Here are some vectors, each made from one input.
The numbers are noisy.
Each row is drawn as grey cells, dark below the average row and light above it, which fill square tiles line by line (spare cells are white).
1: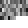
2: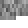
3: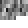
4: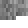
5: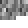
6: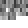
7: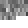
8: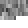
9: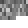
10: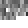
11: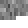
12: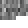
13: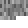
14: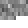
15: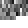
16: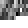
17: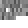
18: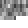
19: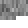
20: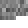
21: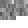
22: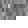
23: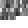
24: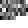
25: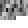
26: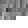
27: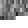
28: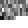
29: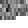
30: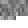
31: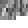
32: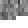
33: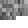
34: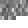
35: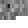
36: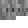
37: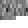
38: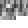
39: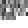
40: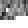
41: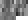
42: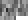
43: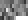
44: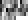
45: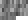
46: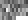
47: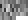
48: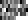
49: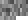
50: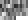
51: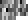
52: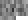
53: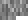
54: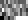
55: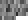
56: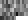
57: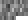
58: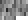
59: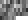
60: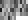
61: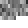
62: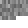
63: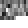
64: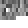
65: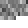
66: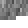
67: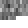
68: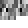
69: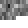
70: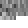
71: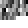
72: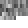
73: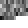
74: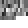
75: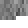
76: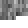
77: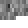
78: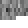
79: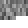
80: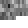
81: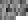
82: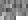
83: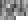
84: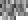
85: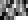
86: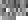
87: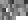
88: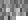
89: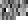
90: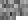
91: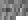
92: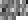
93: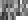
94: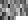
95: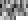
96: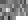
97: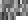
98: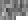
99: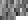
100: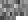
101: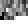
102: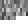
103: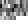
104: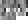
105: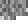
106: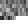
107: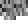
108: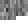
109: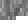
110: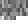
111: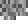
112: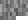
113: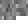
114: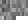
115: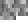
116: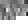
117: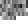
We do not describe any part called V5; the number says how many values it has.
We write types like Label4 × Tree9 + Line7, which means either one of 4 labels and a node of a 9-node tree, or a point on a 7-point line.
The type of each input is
(Bool × Bool × Bool × V5 × V5 + Circle6 × Line4) × Label4.
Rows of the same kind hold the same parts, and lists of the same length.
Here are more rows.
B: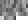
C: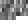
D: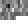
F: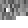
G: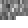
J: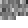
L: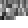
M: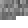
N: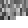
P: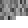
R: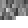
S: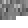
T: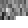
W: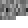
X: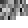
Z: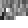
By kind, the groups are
B, C, D, G, J, M, S, W
F, L, N, P, R, T, X, Z

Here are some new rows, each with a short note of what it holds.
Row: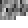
one of 4 labels, three true/false values and two values of V5
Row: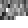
a point on a 6-point circle, one of 4 labels and a point on a 4-point line
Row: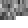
one of 4 labels, three true/false values and two values of V5
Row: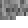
one of 4 labels, three true/false values and two values of V5
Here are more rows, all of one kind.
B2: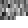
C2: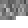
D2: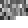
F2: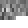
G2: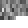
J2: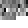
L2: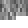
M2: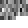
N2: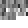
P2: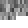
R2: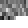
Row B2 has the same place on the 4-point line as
N2 and R2.
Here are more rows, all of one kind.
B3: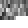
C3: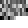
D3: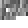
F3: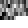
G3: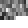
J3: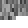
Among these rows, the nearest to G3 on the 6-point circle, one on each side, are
C3 and D3.
